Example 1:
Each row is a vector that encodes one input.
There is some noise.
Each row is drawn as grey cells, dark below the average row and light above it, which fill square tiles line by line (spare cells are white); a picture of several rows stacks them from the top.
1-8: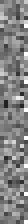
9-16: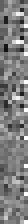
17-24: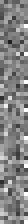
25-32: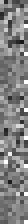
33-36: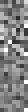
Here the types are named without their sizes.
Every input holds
a node of a tree.
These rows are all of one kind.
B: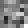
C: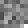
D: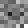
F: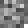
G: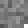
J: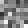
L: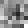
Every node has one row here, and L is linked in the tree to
D.
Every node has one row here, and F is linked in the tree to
B and G.
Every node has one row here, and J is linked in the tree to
C.
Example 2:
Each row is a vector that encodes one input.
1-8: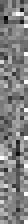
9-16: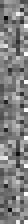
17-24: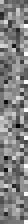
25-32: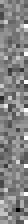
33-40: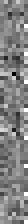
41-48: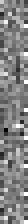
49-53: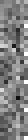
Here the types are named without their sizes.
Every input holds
a node of a tree.
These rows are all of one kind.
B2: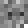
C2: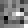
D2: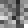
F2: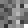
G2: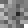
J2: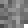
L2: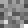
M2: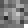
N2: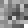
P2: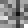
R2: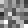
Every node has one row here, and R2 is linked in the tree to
L2.
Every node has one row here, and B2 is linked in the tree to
J2 and N2.
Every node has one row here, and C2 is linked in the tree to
M2.
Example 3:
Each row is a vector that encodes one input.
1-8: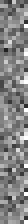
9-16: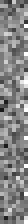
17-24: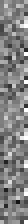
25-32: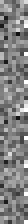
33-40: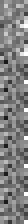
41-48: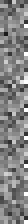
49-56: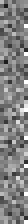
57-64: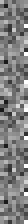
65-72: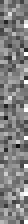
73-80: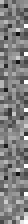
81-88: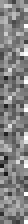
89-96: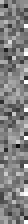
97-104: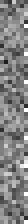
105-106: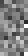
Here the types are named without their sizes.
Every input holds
a node of a tree.
